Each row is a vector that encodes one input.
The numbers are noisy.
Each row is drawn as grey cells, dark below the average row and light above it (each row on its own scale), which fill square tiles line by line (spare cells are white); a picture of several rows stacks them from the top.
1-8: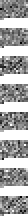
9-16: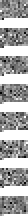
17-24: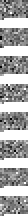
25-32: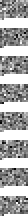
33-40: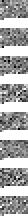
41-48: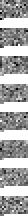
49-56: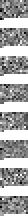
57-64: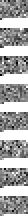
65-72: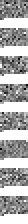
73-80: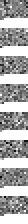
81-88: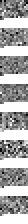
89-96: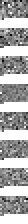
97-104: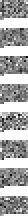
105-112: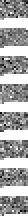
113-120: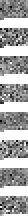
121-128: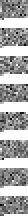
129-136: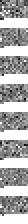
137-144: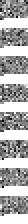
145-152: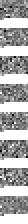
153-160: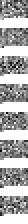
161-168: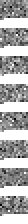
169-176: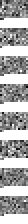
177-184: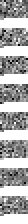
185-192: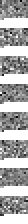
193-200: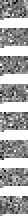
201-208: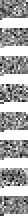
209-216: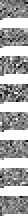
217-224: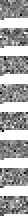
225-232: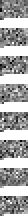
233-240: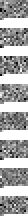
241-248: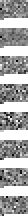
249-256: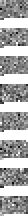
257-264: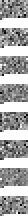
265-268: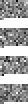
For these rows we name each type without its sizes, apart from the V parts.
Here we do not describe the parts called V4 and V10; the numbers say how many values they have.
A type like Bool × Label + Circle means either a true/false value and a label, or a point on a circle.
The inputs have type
Line × Tree × (Tree + Unit) × V4 × V10.
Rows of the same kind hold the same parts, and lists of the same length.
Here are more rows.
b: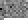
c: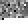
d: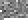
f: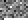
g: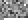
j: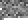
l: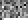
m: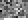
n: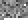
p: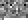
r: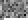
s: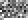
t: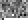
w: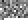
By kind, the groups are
b, c, d, g, n, r, s, t, w
f, j, l, m, p

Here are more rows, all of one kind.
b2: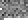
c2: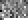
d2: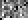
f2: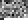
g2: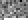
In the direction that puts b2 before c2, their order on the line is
b2, f2, g2, c2, d2.
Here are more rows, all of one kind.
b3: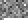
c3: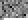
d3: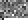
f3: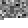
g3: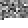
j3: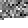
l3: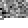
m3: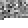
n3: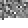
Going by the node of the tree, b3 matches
g3, j3 and l3.
